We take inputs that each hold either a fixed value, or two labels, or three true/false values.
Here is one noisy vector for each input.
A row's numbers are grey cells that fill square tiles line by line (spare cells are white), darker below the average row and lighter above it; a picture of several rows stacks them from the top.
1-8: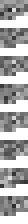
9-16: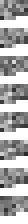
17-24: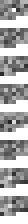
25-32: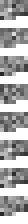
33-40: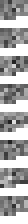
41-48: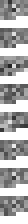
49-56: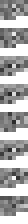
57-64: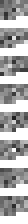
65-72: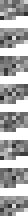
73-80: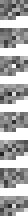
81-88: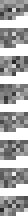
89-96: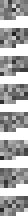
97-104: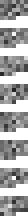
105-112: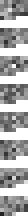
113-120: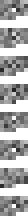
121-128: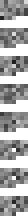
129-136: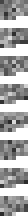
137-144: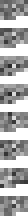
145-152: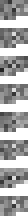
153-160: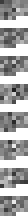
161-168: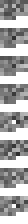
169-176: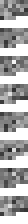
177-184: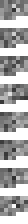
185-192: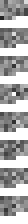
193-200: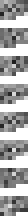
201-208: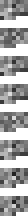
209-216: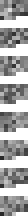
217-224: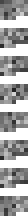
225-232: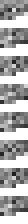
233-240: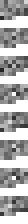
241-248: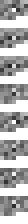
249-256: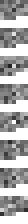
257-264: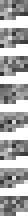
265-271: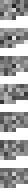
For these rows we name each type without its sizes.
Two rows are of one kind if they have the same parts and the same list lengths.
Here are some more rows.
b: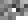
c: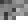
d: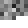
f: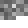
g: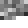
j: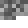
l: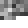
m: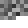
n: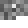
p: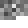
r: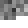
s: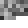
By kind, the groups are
b, d, g, l, s
c, f, j, n, p, r
m

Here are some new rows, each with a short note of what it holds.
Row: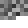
a fixed value
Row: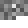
two labels
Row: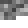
two labels
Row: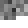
two labels
